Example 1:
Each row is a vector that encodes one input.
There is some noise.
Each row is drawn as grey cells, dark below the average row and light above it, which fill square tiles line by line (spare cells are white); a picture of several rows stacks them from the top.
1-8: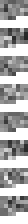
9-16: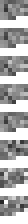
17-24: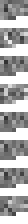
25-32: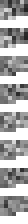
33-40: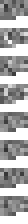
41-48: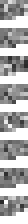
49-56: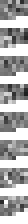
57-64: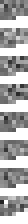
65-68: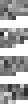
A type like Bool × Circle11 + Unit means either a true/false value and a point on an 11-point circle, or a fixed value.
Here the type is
Circle8 + Unit.
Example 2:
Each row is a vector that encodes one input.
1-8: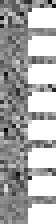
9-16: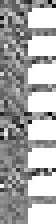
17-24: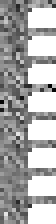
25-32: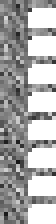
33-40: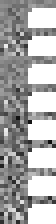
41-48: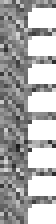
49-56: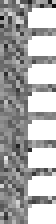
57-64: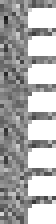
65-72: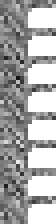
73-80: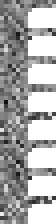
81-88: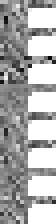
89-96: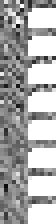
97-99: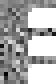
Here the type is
Line4.
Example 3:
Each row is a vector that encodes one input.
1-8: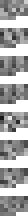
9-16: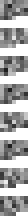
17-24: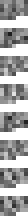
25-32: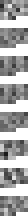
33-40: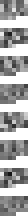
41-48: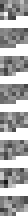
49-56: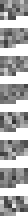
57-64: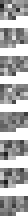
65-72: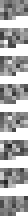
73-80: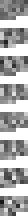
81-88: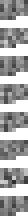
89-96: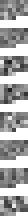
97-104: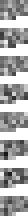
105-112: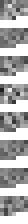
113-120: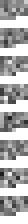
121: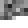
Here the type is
Bool × Bool × Bool × Bool.
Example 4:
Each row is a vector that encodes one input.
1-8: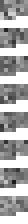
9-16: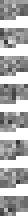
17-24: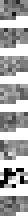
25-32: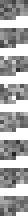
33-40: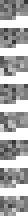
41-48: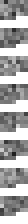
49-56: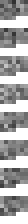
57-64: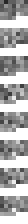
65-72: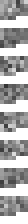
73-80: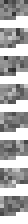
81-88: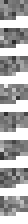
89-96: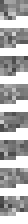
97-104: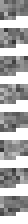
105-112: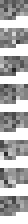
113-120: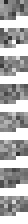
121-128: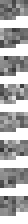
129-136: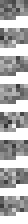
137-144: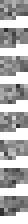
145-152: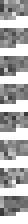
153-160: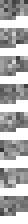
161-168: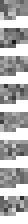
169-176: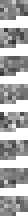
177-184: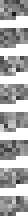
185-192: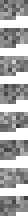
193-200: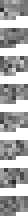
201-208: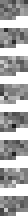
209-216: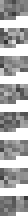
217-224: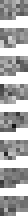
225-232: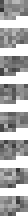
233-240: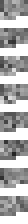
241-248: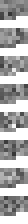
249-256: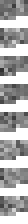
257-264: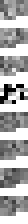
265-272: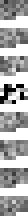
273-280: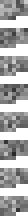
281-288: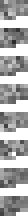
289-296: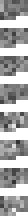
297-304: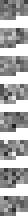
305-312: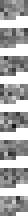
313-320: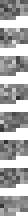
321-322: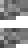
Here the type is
Bool × Bool × Bool × Bool + Unit.
